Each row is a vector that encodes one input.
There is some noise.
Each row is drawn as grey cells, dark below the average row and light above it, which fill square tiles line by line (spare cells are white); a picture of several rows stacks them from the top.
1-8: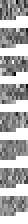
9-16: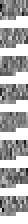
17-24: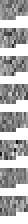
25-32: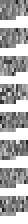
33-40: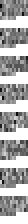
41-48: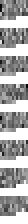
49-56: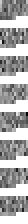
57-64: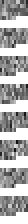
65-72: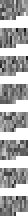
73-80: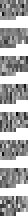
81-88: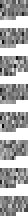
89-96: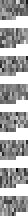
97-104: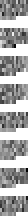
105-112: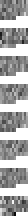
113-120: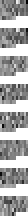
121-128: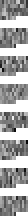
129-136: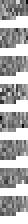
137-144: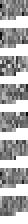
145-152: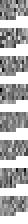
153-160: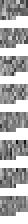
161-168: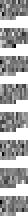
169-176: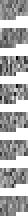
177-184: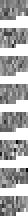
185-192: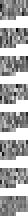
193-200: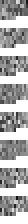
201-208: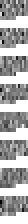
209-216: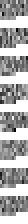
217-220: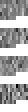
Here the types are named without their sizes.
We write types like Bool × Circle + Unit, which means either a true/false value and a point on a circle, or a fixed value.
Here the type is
List(Line) + Tree.
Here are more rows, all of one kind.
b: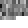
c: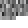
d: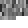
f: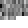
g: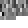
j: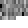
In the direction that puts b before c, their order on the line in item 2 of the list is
g, d, b, j, f, c.
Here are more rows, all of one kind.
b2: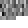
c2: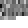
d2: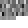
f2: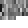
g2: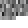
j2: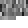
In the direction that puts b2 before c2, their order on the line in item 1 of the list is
b2, d2, g2, j2, c2, f2.
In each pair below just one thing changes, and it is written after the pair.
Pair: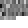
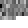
the place on the line in item 2 of the list
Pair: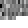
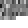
the place on the line in item 1 of the list
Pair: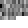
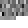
the place on the line in item 1 of the list
